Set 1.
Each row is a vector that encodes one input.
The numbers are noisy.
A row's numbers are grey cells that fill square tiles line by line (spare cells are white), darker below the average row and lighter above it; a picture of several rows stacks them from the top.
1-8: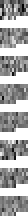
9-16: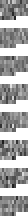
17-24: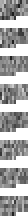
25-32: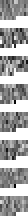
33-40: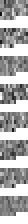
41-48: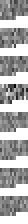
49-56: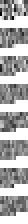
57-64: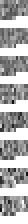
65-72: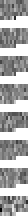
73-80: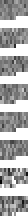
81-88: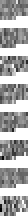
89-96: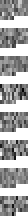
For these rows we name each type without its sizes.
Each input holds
a node of a tree and four true/false values.
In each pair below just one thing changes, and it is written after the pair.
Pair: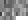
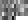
one of the four true/false values
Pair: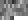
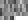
one of the four true/false values
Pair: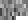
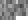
the node of the tree
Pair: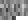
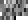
the node of the tree
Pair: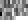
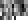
one of the four true/false values
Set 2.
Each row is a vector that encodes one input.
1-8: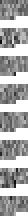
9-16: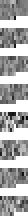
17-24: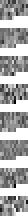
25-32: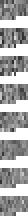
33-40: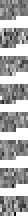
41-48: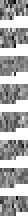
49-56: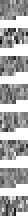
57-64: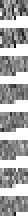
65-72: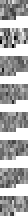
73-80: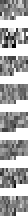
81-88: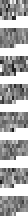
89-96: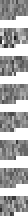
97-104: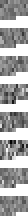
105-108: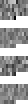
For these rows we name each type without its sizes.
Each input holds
a node of a tree and three true/false values.
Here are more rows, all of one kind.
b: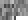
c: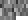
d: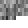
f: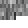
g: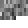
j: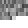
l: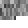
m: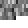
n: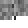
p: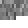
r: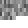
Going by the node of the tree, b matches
d, f, j and r.
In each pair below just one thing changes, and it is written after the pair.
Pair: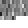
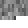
one of the three true/false values
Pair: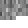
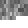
the node of the tree
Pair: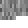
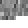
the node of the tree
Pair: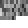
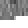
the node of the tree
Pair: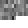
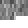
one of the three true/false values
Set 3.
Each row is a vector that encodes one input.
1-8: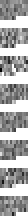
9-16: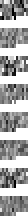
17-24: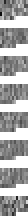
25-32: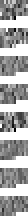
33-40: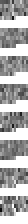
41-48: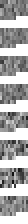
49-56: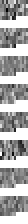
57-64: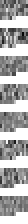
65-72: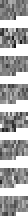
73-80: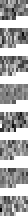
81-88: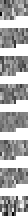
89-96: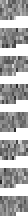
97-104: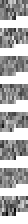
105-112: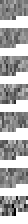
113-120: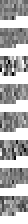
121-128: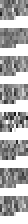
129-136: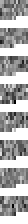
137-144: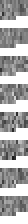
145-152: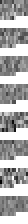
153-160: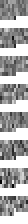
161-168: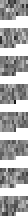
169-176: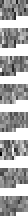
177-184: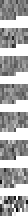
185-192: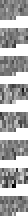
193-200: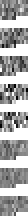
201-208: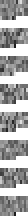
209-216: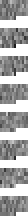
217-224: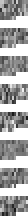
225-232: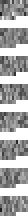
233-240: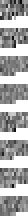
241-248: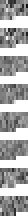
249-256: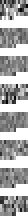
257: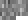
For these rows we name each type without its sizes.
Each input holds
either a node of a tree, or four true/false values.
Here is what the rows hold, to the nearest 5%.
About 30% of them hold a node of a tree. The rest hold four true/false values.
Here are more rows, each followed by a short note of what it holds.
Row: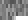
four true/false values
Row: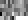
a node of a tree
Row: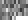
four true/false values
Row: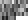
a node of a tree
